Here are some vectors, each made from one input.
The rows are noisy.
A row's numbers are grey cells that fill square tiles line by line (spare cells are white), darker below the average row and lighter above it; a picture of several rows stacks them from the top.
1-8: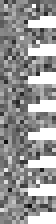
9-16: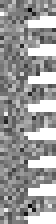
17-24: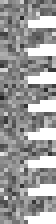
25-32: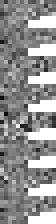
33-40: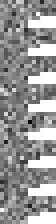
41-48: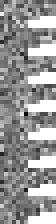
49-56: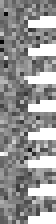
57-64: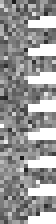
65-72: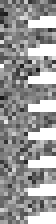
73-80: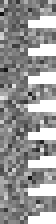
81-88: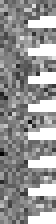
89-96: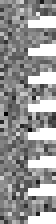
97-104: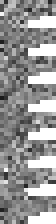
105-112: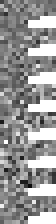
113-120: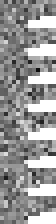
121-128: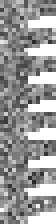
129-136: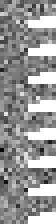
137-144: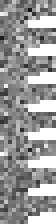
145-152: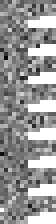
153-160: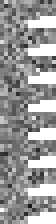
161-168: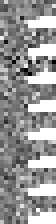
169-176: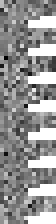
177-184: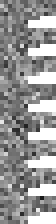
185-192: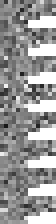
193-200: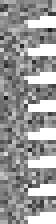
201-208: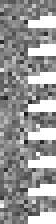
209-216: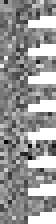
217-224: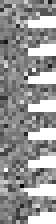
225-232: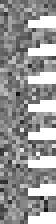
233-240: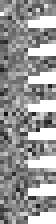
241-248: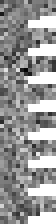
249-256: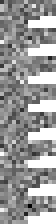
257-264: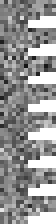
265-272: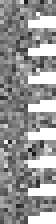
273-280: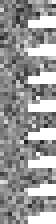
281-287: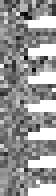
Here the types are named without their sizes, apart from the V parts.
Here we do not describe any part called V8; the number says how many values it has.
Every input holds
a list of items, each either a point on a line, or a true/false value and a value of V8.
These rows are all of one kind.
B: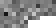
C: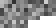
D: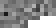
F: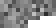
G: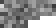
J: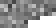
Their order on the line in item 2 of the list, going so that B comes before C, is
D, F, B, C, J, G.
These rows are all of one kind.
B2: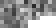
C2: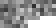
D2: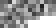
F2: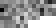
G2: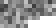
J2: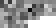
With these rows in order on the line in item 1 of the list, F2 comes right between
C2 and G2.
